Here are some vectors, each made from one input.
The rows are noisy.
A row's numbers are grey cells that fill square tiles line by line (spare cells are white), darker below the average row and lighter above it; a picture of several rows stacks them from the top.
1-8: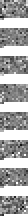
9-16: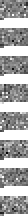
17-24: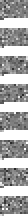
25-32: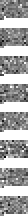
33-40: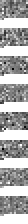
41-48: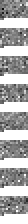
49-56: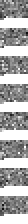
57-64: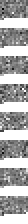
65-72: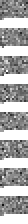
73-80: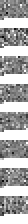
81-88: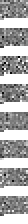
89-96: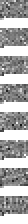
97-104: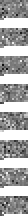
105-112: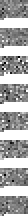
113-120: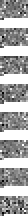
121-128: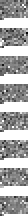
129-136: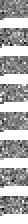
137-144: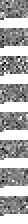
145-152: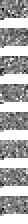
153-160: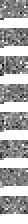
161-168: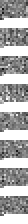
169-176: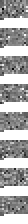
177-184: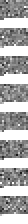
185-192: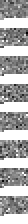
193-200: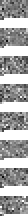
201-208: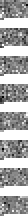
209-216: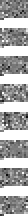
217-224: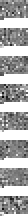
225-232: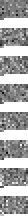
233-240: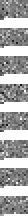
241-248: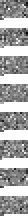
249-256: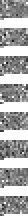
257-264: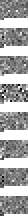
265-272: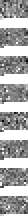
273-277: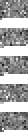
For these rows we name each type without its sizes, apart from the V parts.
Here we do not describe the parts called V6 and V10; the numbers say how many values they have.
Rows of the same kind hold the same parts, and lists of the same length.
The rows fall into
2 kinds.
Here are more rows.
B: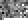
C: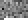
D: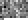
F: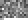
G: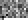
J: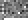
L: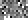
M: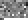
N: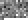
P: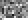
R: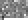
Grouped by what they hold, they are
B, C, D, F, G, J, M, N, P, R
L

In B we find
a label, a true/false value, a value of V6 and a value of V10.
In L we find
a fixed value.
